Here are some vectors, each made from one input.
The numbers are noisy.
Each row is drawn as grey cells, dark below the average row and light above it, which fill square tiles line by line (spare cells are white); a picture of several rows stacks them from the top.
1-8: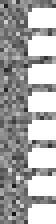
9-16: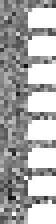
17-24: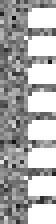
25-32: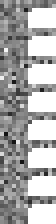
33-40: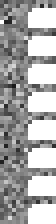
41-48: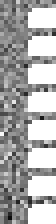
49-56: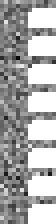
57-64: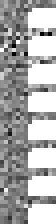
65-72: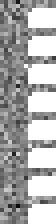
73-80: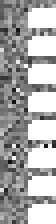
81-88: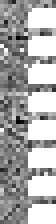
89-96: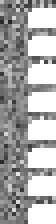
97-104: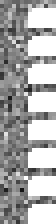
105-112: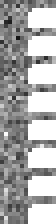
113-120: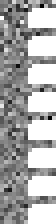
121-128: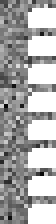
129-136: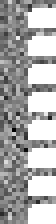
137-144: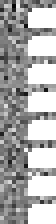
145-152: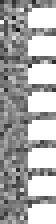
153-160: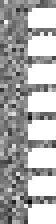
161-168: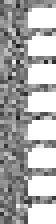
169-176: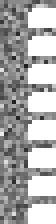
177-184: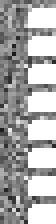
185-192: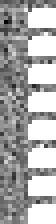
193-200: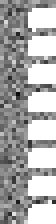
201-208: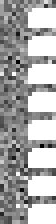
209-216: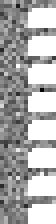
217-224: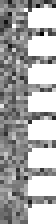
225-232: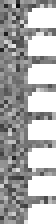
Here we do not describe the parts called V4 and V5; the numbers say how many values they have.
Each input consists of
a point on a 6-point line, a true/false value and a value of V5, together with either a point on a 6-point line, or a value of V4.
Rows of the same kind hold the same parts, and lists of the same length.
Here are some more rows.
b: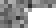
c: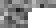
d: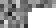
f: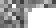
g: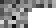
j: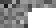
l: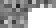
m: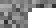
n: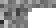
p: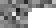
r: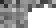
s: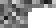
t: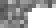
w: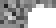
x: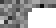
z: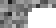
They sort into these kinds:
b, f, m, n, r, x, z
c, d, g, j, l, p, s, t, w

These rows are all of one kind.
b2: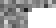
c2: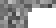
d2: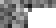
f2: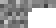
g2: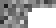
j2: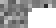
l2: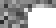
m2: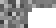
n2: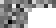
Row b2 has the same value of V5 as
f2, j2 and m2.
